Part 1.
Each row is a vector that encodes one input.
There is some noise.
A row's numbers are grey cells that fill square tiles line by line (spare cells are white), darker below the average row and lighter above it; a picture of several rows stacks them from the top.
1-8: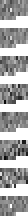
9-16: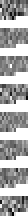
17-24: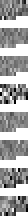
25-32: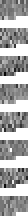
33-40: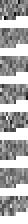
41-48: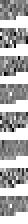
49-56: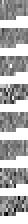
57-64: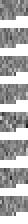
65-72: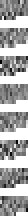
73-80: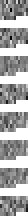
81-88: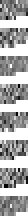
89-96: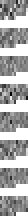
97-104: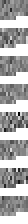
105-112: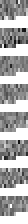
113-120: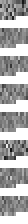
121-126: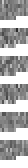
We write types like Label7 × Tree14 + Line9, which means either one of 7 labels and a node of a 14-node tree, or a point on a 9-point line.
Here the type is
Bool × Bool × Bool × Bool + Label9 × Tree12 + Unit.
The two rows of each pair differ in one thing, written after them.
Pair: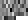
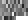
the node of the tree
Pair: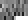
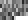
the node of the tree
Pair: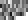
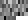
the label
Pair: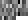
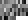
the label
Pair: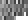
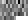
the label
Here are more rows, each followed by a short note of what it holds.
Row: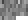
four true/false values
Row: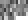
four true/false values
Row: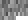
four true/false values
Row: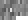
four true/false values
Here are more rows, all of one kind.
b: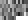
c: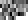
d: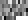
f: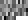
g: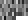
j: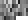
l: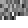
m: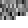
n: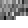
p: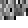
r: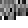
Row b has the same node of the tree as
c, d and j.
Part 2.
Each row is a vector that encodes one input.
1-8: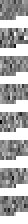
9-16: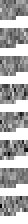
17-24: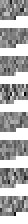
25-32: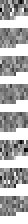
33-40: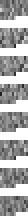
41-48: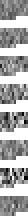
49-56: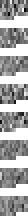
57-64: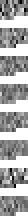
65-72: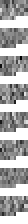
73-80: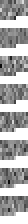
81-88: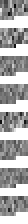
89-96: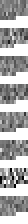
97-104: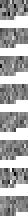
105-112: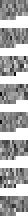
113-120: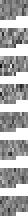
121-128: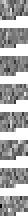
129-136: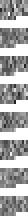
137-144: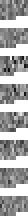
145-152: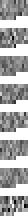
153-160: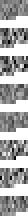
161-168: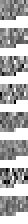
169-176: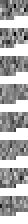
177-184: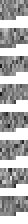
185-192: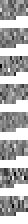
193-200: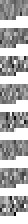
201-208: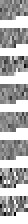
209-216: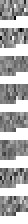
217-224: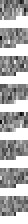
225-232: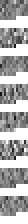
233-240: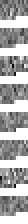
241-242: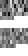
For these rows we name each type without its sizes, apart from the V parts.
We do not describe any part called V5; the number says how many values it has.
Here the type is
Circle × Line × V5.
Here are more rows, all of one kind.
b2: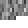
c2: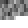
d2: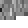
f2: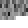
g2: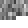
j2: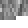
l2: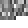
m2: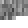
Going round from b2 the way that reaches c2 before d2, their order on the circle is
b2, l2, c2, m2, f2, g2, d2, j2.
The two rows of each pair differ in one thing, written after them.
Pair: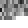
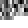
the value of V5
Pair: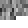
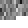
the place on the line
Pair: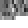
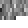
the place on the line
